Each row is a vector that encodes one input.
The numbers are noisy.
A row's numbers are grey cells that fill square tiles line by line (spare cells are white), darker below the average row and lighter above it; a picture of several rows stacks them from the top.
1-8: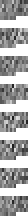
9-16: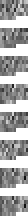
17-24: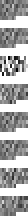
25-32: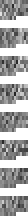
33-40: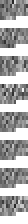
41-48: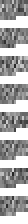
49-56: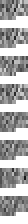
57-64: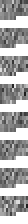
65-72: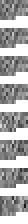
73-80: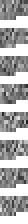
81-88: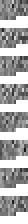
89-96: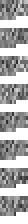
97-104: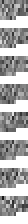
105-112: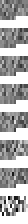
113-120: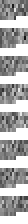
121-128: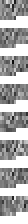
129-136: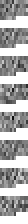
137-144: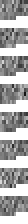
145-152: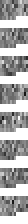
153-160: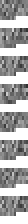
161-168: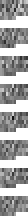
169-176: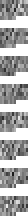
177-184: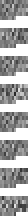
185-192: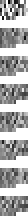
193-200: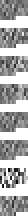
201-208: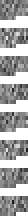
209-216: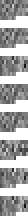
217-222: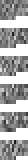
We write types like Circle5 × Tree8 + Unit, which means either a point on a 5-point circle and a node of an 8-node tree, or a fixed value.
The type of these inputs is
List2(Line13).
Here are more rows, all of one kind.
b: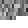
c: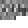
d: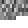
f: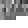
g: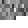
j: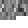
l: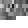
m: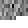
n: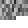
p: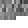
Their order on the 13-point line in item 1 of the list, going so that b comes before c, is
b, m, n, d, c, g, j, p, f, l.
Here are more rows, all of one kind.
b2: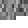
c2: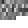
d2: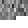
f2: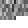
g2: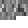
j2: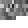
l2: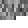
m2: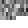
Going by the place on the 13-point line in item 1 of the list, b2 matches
d2 and g2.
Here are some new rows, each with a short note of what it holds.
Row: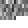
a list of two items
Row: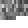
a list of two items
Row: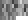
a list of one item
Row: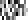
the empty list
